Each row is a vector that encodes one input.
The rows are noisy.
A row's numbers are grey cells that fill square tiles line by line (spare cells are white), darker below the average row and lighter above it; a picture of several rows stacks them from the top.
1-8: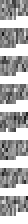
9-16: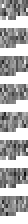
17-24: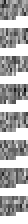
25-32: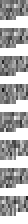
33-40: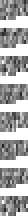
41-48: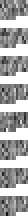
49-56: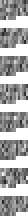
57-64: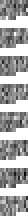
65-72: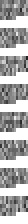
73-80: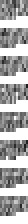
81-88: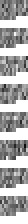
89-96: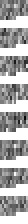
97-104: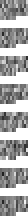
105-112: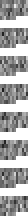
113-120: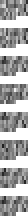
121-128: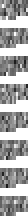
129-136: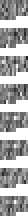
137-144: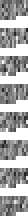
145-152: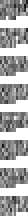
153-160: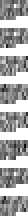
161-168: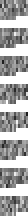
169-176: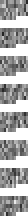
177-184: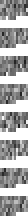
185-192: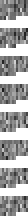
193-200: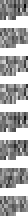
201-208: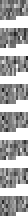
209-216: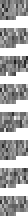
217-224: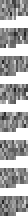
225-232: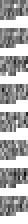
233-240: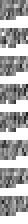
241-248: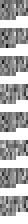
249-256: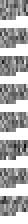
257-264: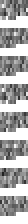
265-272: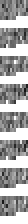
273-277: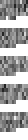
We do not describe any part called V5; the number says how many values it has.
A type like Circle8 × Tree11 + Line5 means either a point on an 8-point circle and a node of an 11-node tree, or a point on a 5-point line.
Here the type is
Bool × (Label8 × Label8 + V5) + Line10.
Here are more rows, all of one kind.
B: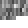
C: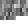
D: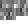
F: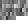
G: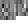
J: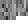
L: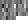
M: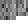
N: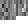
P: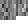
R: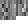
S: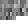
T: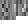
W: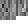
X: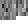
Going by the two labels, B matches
N, P, R and T.
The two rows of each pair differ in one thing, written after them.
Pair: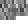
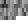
the true/false value
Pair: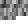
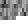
the value of V5
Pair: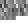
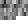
the true/false value
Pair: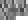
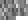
the value of V5
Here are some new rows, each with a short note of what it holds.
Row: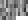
a point on a 10-point line
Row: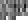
a point on a 10-point line
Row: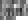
two labels (each one of 8) and a true/false value
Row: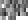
a point on a 10-point line
